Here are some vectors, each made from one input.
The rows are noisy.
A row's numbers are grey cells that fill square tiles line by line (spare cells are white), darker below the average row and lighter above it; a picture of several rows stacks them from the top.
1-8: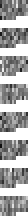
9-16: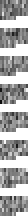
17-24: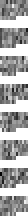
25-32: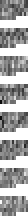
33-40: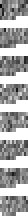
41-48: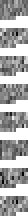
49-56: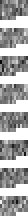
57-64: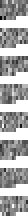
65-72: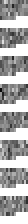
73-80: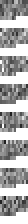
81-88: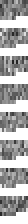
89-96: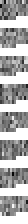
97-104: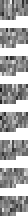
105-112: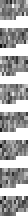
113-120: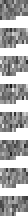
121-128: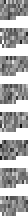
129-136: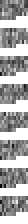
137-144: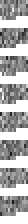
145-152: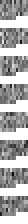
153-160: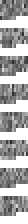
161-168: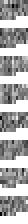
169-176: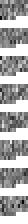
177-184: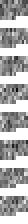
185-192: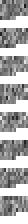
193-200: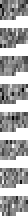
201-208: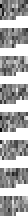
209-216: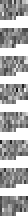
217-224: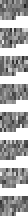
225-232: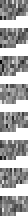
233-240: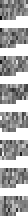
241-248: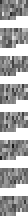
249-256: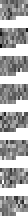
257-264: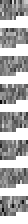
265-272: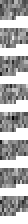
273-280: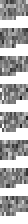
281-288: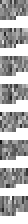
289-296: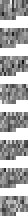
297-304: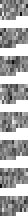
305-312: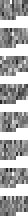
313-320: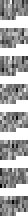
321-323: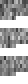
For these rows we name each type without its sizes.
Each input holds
a point on each of two circles and three true/false values.
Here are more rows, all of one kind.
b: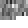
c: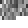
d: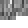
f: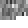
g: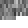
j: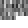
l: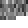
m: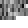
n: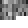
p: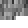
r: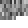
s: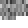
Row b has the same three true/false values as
f and r.
